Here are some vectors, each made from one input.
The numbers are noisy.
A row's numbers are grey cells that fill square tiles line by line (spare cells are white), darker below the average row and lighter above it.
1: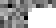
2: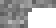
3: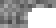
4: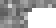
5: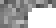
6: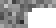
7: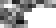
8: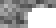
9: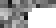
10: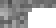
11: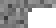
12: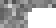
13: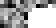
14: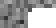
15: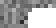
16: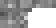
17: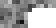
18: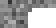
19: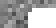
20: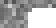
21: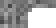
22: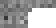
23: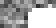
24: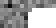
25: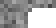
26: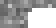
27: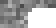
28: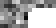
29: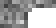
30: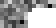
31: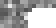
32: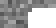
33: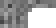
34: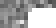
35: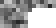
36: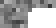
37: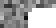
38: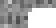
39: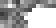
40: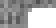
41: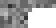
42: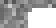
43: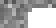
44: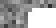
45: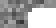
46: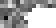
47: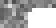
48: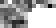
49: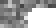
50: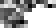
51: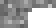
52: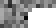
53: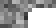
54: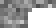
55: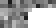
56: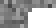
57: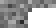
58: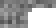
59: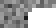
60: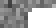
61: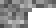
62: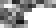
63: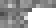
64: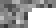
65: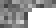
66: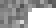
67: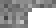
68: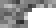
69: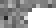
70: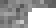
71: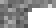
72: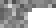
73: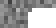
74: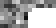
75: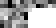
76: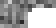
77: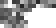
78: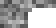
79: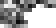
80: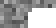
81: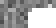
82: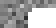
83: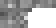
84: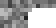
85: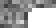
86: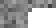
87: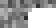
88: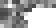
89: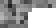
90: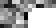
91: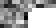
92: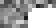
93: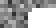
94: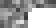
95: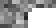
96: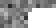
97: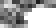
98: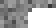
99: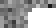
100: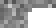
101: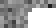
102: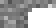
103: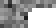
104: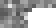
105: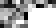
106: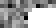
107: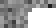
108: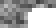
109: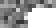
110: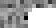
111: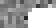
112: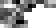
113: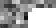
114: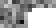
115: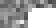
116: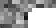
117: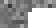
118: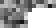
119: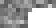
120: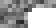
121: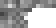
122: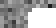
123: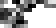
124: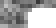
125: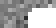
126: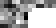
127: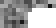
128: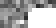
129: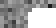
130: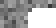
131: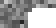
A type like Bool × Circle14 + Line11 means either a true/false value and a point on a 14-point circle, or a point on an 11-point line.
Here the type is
Line8 × (Tree9 + Unit).
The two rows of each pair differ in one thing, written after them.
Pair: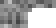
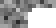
the place on the 8-point line
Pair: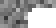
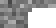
the place on the 8-point line
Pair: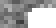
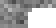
the place on the 8-point line
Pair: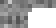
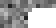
the node of the tree
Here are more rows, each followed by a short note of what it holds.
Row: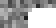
a point on an 8-point line and a node of a 9-node tree
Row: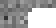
a point on an 8-point line
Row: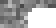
a point on an 8-point line
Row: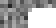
a point on an 8-point line and a node of a 9-node tree
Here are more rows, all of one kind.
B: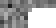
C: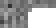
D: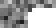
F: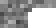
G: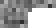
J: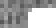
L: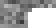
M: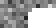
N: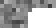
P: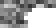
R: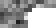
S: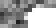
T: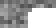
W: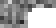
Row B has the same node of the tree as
C, F, R and S.
